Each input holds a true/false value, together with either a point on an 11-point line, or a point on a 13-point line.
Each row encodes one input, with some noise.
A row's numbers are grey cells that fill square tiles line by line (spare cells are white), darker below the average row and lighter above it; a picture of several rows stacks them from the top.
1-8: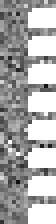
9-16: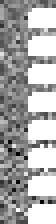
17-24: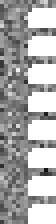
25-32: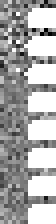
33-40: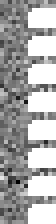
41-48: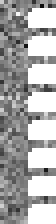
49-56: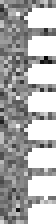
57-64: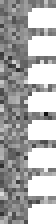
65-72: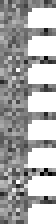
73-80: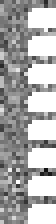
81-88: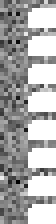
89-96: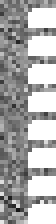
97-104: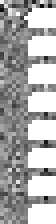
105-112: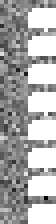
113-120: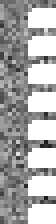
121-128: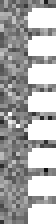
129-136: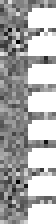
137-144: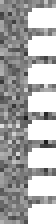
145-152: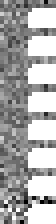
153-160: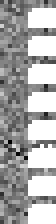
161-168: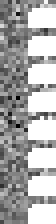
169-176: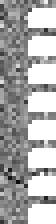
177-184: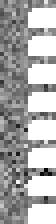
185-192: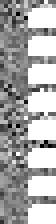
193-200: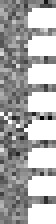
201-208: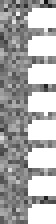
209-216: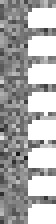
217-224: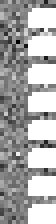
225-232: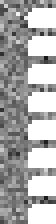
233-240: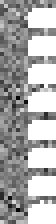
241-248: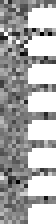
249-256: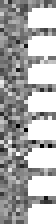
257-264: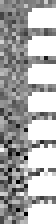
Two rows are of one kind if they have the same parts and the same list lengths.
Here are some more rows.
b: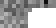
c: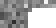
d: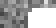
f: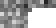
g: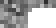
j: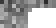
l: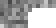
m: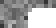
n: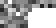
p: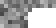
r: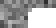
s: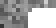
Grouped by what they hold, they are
b, f, g, j, l, p
c, d, m, n, r, s

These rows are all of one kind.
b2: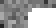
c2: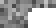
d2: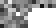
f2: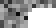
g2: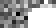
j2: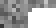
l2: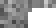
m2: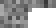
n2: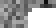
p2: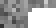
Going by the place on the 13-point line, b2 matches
d2, j2 and p2.
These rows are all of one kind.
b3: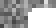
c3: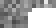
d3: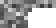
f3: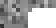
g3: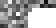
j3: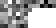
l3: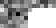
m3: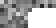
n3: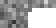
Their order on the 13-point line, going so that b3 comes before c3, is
l3, d3, n3, j3, g3, f3, b3, c3, m3.
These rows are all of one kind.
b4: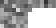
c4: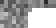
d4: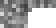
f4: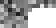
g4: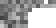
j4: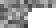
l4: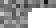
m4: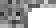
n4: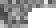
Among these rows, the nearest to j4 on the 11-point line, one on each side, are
l4 and m4.
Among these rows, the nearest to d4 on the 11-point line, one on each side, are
g4 and n4.
